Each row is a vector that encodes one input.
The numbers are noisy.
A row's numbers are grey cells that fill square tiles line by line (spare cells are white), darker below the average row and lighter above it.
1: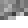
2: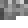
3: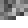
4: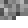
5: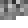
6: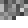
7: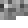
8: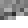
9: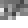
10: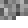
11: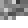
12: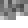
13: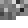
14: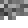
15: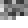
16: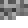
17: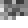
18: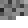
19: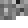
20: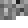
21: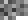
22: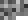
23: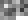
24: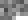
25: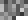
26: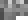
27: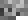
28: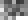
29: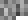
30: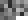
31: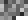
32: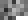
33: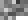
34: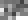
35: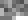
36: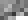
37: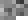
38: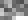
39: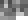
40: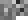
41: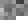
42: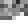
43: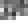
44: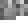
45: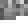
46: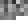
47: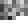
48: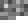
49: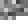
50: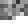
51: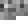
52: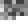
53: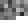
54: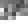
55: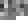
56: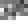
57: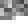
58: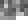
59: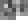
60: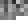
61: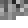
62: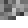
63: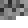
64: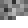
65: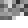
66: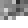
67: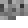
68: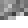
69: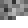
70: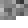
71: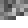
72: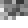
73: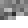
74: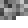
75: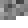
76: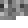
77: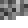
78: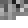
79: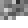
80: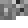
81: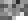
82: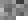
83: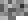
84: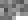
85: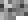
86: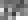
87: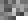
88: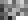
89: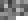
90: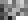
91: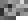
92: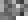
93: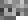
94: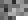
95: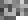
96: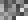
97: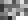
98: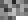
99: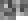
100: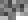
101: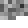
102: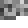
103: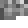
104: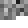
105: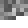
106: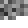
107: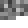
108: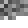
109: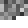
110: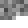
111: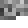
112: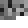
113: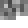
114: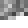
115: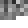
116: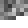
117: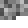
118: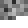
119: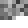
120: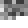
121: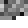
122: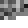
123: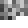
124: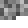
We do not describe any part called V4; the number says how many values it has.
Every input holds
either a point on a 5-point line and a value of V4, or four true/false values.
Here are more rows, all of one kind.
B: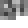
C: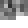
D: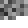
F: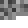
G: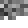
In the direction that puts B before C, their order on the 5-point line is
G, D, B, F, C.
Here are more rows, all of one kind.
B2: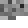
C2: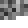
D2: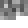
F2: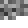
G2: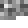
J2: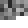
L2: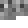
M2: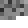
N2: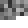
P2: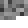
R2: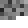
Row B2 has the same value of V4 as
G2 and L2.
